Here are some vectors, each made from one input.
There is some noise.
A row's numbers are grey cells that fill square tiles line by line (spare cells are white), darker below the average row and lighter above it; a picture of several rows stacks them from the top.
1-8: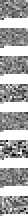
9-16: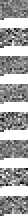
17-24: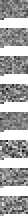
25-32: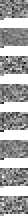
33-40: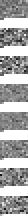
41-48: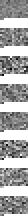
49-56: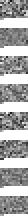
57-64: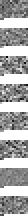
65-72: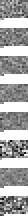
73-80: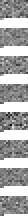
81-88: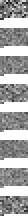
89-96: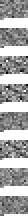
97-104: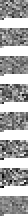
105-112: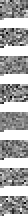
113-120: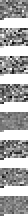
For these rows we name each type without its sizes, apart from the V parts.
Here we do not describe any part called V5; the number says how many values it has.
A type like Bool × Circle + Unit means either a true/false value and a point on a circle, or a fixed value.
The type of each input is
List(Line) × V5.
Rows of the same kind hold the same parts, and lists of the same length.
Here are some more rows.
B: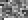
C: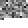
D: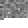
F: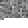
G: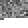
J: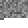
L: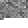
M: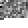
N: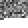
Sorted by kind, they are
B, L
C
D, J, M
F, G, N

